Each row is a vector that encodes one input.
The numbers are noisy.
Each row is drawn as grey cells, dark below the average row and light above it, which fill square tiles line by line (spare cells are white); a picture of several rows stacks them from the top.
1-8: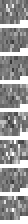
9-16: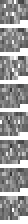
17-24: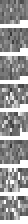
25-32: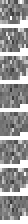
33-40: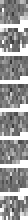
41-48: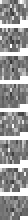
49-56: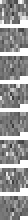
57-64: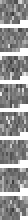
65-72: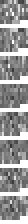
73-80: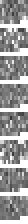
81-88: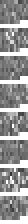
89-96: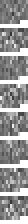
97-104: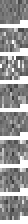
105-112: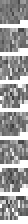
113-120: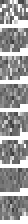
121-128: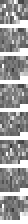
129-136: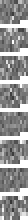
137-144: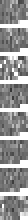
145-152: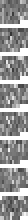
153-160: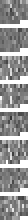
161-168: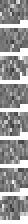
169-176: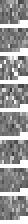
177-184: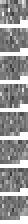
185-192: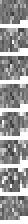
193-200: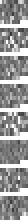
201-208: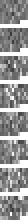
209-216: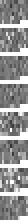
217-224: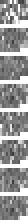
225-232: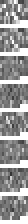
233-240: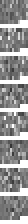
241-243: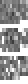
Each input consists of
either a point on a 10-point line, or four true/false values.
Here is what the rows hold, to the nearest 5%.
About 25% of them hold a point on a 10-point line. The rest hold four true/false values.
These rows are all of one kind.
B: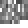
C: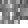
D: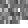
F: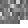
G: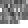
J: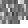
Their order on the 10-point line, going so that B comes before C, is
D, G, B, C, F, J.
